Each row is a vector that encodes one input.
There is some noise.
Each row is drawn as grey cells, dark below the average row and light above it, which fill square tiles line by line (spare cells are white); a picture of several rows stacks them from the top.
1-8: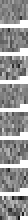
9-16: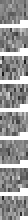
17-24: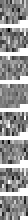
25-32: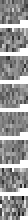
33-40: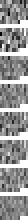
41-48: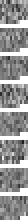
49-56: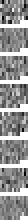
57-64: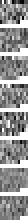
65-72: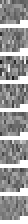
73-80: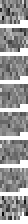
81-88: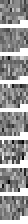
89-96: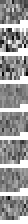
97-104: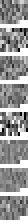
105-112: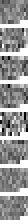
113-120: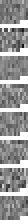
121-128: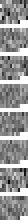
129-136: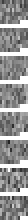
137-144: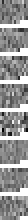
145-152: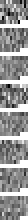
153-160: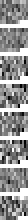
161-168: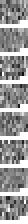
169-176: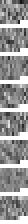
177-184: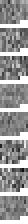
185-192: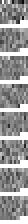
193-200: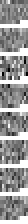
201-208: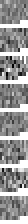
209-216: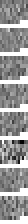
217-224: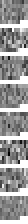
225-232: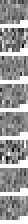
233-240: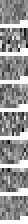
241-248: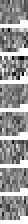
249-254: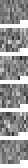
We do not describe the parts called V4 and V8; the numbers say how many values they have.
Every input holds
a value of V4 and a value of V8, together with a list of up to three points on a 6-point circle.
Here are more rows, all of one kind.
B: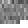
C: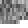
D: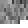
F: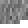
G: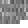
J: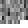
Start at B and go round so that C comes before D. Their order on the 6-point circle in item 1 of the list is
B, F, G, C, D, J.
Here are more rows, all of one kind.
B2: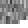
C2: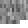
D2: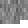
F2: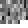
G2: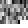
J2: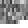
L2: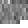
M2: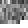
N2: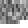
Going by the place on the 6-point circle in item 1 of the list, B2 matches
J2, M2 and N2.
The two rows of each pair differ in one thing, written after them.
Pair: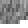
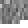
the value of V4
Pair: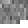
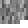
the value of V4
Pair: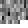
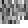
the place on the 6-point circle in item 1 of the list
